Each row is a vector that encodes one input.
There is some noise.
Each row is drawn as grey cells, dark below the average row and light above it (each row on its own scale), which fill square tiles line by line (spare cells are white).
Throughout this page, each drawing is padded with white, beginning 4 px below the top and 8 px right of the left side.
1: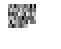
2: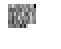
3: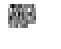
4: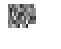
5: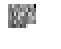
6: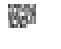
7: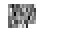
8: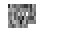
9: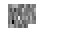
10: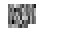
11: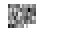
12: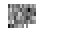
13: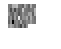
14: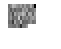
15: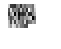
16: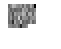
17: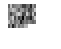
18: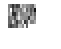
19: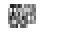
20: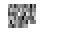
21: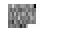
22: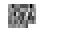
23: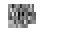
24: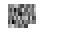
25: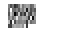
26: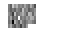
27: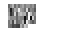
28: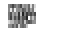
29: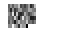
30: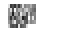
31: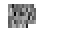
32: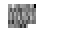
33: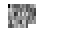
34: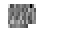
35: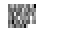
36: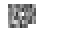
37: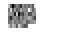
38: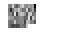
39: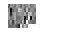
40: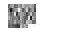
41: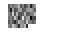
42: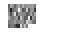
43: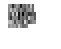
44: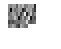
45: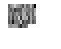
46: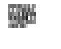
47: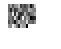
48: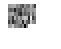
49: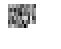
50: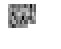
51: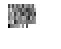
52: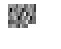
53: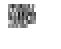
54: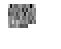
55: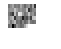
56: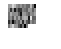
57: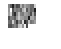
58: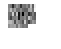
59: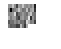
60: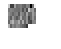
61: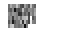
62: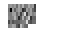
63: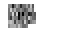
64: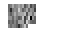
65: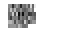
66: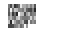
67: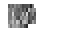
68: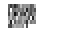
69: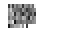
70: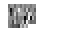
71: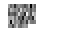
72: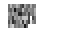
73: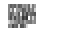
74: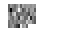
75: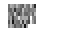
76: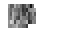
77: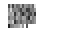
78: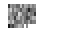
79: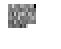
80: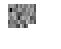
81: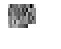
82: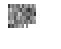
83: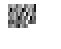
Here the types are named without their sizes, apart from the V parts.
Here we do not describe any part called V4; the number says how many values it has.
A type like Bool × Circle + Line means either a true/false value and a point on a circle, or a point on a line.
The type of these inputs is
Bool × Circle + V4 × V4.
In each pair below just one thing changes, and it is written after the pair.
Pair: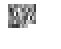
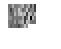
the place on the circle
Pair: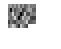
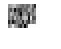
the true/false value
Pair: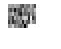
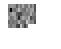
the true/false value
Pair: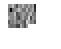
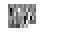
the place on the circle
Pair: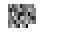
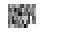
the true/false value
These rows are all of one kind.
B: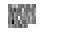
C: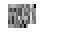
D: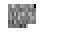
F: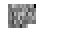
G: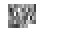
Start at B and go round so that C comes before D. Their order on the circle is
B, G, C, D, F.
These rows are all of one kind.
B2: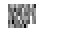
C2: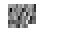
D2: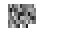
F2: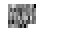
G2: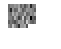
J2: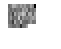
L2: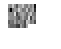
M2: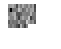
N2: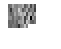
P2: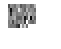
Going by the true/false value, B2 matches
F2 and J2.
